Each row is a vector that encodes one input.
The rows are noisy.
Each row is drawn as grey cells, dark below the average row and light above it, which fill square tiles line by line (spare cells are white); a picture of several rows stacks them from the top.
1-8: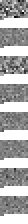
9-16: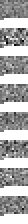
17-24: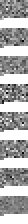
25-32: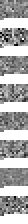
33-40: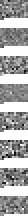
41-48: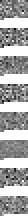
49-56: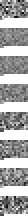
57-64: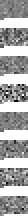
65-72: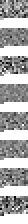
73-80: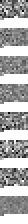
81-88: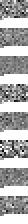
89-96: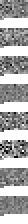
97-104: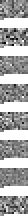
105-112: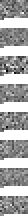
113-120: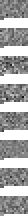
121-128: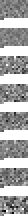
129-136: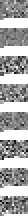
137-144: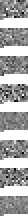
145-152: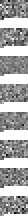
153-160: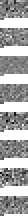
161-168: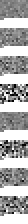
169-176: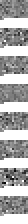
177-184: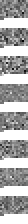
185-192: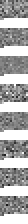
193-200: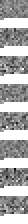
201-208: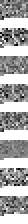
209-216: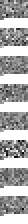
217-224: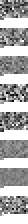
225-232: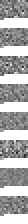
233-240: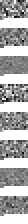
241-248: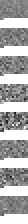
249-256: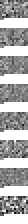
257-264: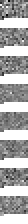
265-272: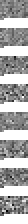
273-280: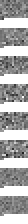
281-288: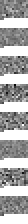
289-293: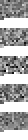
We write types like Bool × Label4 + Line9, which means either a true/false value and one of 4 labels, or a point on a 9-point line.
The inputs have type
List3(Line5).
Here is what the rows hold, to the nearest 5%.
All of them are lists of up to three points on a 5-point line: a few are empty, 25% hold one, 30% two and 40% three.
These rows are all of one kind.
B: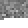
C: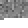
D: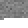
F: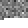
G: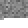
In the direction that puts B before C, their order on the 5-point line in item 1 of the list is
F, D, G, B, C.
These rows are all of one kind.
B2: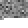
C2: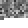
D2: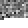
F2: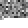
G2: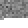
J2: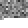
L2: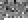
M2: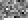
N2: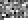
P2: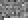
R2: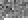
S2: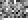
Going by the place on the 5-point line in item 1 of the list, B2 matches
G2, N2, P2 and R2.
